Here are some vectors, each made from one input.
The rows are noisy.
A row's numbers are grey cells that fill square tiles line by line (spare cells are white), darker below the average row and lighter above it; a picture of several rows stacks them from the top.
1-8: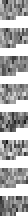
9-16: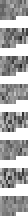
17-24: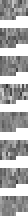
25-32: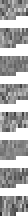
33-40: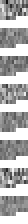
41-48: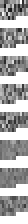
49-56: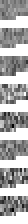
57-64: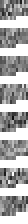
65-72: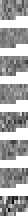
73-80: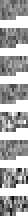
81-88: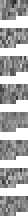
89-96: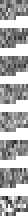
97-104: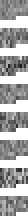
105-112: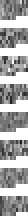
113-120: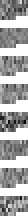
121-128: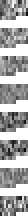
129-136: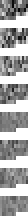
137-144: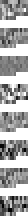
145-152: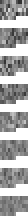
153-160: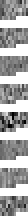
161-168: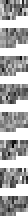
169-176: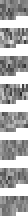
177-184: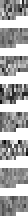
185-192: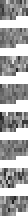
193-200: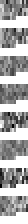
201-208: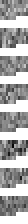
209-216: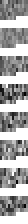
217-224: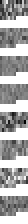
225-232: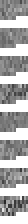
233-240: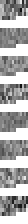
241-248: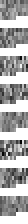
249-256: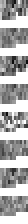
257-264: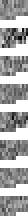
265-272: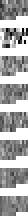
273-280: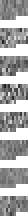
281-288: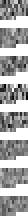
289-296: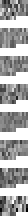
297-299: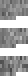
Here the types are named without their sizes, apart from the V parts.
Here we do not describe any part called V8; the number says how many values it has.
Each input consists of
a list of items, each a true/false value and a value of V8.
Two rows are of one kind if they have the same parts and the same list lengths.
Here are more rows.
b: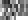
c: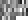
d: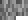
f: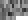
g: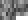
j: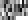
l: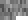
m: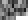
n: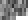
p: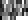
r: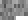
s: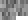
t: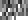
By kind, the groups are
b, t
c, f, l, r, s
d, g, j, m, n, p

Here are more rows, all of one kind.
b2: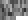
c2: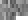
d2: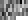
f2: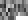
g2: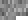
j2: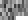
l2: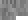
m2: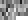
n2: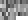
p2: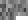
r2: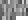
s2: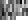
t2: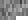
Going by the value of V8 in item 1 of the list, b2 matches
l2 and t2.
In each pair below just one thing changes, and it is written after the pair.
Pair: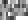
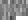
the value of V8 in item 2 of the list
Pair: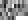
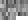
the value of V8 in item 2 of the list
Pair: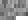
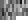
the true/false value in item 2 of the list
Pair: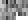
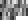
the true/false value in item 2 of the list
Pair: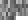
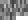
the value of V8 in item 1 of the list
